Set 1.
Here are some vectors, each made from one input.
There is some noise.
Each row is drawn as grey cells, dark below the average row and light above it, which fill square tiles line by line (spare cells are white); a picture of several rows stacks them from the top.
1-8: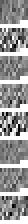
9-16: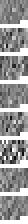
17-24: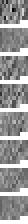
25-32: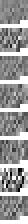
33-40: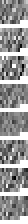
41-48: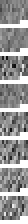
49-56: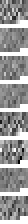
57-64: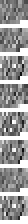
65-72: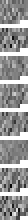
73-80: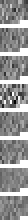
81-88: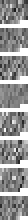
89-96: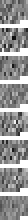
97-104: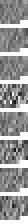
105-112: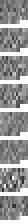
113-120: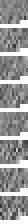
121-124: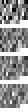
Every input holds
either one of 11 labels, or a point on an 8-point line.
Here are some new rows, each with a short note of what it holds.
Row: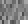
a point on an 8-point line
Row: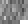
one of 11 labels
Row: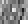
one of 11 labels
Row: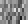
one of 11 labels
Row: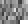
a point on an 8-point line
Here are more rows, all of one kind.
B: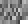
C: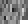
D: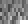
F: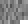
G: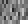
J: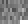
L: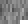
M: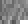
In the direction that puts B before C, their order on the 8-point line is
D, J, F, B, M, G, L, C.
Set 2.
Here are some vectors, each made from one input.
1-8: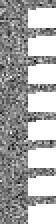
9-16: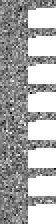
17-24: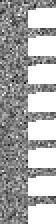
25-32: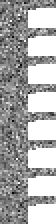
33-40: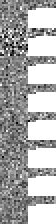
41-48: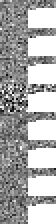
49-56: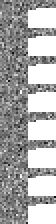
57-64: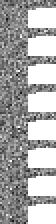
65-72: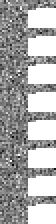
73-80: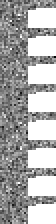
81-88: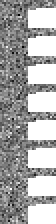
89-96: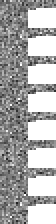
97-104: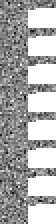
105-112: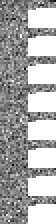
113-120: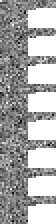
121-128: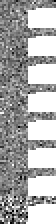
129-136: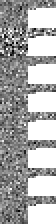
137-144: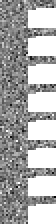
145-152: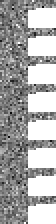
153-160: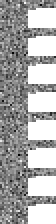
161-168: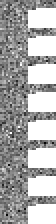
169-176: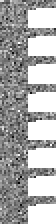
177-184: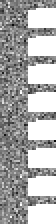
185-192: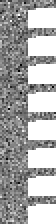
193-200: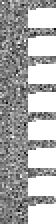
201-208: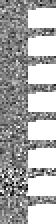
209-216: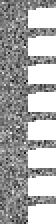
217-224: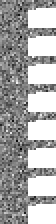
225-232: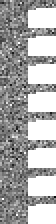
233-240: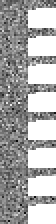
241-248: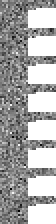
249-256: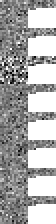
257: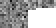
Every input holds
a list of up to two points on a 9-point circle.
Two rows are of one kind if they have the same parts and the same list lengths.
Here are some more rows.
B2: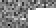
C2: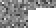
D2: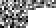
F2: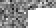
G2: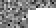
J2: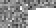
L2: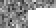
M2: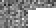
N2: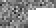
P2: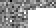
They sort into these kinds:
B2, C2, G2, L2, M2, N2
D2
F2, J2, P2

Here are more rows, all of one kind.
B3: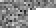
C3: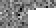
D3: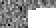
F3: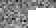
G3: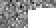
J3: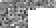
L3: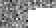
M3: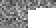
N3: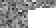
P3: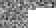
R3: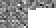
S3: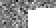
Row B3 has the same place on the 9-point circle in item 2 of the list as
J3, L3, M3 and S3.
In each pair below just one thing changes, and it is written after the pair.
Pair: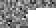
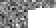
the place on the 9-point circle in item 1 of the list
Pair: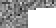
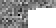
the place on the 9-point circle in item 2 of the list
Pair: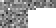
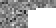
the place on the 9-point circle in item 2 of the list
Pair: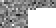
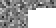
the place on the 9-point circle in item 1 of the list
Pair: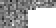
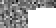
the place on the 9-point circle in item 2 of the list
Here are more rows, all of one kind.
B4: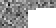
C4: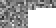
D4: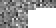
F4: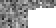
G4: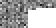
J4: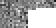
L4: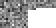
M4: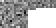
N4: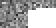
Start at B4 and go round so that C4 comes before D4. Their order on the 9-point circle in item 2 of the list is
B4, L4, C4, M4, D4, N4, J4, G4, F4.
